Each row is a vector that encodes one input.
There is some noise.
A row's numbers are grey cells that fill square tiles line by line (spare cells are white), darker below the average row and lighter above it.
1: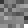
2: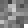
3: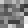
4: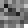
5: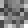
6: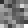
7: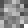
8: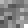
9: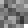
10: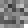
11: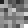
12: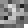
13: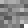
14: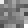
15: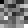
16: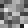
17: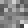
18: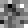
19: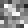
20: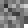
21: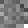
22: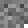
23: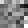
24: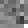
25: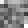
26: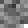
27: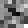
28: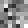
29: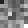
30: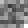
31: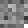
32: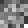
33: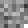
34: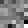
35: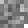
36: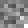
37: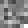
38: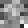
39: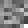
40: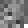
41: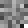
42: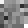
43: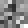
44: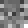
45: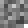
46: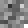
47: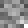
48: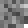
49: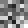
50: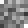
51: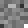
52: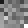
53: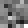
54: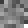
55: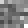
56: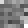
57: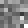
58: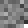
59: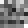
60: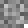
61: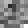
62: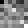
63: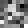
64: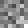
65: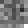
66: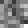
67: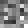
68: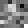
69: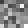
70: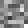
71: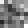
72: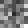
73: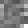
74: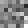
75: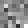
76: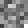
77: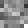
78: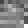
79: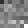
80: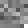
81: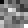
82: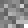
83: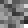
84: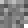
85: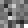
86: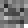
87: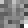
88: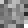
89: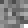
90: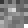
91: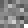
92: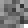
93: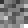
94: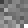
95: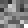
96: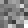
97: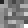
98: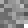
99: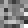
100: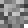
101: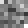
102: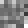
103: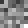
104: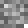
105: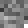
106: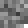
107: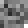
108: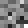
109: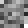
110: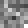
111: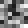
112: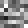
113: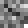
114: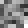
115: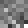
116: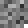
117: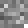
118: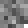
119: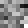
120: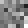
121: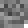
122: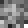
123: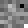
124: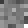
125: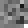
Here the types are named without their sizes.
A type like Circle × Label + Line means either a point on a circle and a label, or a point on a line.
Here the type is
Bool × Bool × Bool × Bool + Line × List(Circle).
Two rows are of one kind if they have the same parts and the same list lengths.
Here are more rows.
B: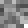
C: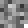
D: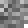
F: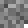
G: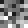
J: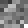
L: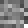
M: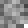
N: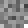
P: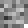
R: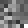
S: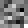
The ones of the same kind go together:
B, D, M, N, P
C, G
F, J
L, R
S

